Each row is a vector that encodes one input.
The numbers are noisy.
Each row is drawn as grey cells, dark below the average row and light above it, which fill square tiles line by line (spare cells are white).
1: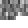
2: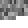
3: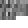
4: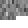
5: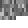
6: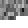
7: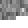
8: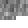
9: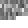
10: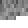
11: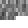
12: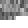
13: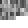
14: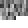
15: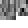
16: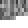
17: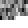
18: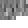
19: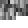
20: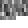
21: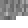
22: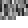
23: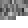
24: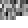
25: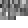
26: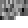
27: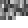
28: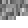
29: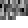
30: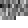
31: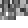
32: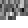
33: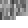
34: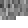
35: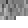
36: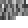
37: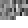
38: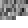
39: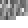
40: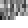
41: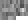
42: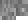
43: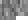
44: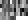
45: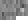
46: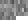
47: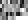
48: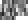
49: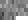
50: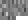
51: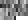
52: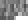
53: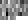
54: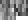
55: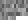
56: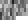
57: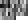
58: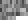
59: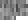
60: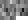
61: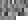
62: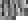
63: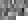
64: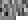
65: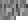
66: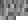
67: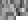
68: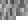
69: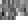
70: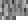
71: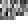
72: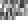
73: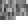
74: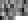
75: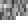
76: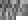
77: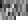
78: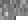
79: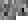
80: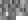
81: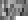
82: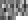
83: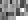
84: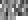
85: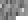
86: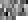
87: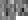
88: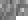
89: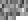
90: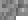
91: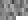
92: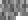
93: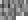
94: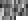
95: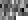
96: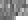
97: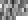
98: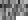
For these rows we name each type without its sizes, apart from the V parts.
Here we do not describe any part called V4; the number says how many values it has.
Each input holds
either four true/false values and a value of V4, or a list of points on a circle.
